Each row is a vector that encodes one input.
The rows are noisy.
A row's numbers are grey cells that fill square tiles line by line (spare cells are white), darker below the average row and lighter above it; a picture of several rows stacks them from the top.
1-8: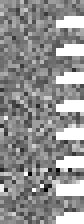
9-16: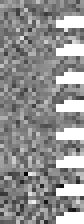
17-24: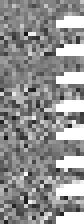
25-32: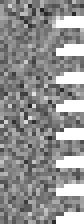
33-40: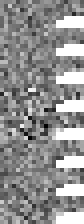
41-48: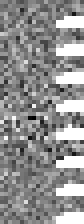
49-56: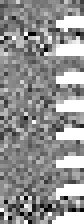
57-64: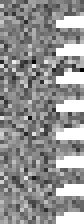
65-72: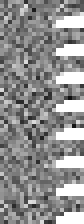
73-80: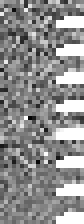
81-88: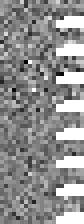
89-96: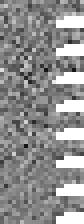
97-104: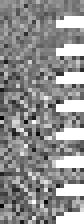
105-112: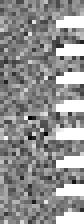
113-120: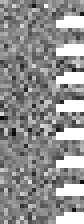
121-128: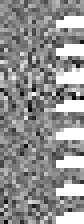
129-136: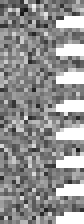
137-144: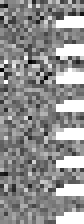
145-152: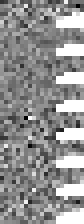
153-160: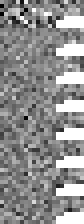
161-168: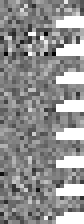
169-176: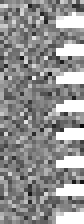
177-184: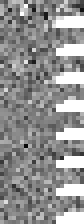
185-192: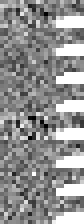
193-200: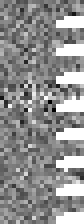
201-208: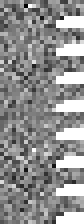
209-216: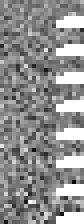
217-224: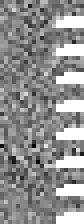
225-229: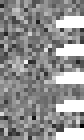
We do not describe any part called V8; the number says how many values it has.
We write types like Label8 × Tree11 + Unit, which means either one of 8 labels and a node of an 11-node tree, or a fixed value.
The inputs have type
(Bool × Label6 + Unit) × Line4 + Line7 + V8.
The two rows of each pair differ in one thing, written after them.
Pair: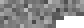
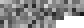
the true/false value
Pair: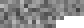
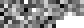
the label
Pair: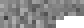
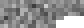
the label
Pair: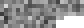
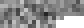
the place on the 4-point line
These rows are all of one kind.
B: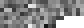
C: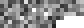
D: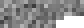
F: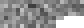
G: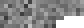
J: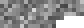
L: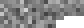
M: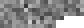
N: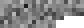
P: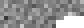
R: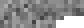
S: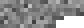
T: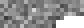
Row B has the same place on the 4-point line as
G, L, N and R.
